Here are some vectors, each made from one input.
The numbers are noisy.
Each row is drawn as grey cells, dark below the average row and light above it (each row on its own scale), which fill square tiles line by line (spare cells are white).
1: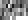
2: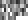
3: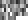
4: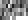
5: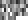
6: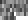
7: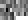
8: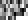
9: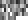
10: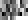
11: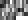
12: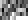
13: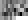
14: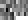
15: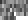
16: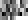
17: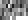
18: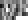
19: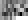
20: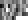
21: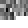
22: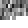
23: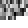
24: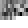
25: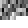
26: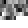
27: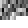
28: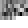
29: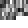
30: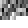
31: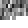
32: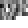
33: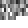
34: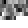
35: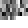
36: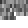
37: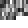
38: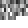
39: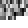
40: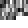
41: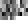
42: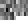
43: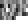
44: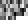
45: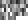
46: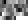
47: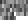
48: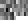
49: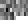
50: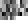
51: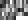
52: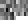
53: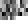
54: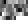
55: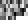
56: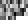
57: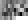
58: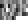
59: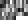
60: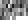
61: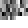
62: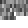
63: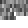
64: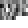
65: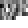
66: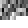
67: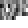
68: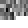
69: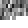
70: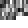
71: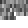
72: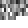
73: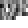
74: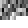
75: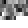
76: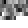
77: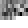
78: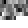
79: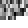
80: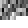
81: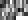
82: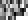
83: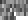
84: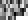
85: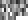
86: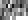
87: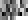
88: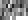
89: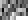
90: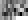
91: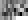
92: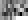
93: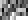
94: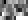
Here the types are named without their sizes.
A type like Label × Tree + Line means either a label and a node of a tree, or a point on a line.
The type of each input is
Line.
